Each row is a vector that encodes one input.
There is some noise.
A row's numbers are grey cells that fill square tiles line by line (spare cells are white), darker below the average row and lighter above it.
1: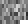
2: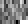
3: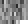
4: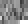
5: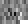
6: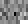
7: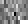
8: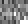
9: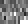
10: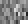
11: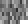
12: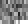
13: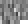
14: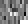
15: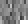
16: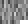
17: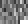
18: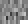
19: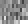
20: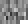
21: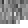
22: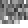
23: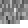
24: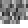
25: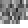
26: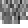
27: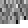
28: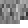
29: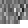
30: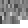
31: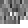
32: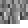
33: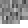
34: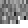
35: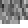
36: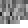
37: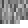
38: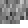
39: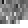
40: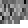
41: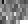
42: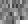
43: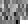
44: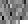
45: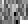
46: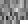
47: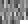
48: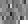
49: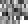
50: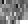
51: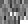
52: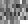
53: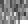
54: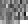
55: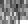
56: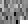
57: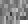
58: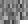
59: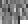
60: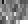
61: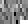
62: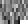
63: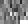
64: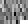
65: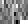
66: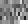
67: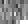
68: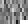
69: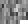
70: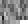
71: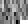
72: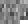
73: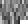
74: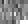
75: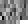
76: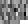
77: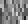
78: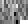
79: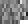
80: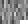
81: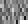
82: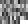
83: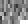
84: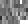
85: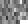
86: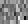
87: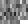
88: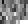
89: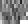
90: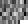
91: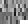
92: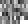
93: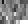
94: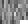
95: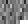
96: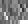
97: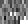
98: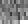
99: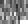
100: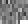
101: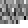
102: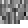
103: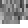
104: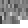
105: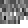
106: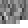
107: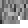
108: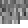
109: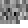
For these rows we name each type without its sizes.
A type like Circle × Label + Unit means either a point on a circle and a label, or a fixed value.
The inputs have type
List(Line).
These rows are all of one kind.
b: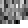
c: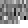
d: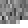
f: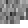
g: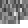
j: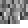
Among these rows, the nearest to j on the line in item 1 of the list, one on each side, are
d and f.
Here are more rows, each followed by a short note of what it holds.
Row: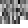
the empty list
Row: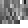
a list of two items
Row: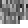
a list of two items
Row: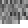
a list of three items
